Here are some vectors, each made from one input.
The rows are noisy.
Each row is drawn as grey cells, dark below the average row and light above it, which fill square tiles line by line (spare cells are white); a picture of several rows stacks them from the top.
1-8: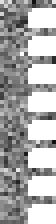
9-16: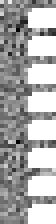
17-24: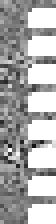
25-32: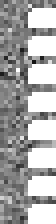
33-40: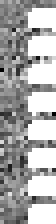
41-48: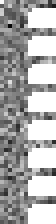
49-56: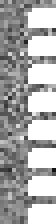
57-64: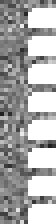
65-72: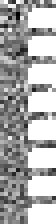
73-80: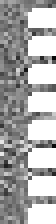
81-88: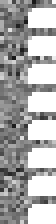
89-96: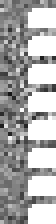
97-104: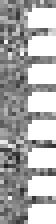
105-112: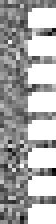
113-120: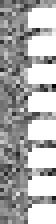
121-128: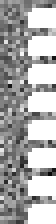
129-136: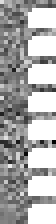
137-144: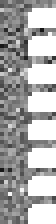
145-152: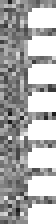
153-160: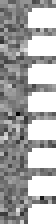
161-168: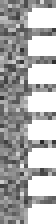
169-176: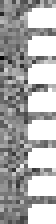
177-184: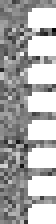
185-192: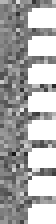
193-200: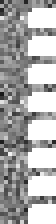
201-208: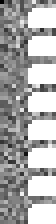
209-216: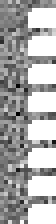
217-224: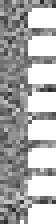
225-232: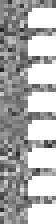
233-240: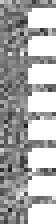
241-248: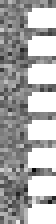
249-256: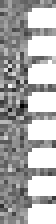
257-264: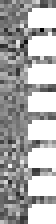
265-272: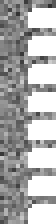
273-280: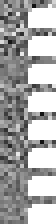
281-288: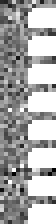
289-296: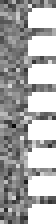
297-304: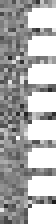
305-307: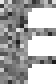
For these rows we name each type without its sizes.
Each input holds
either a point on a circle and a true/false value, or a list of points on a line.
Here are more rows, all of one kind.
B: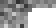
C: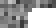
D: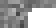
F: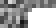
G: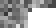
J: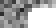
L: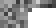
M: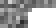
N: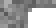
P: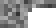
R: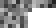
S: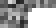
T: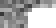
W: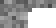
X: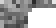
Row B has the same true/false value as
G, J, R and T.
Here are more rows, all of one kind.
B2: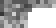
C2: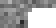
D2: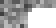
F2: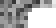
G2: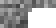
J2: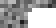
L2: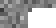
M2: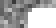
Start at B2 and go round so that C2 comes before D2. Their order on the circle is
B2, J2, C2, F2, G2, L2, M2, D2.
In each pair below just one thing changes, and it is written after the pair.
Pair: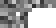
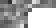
the place on the line in item 1 of the list
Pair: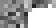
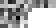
the place on the line in item 2 of the list
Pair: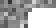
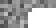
the place on the line in item 2 of the list
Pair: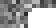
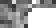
the place on the line in item 1 of the list
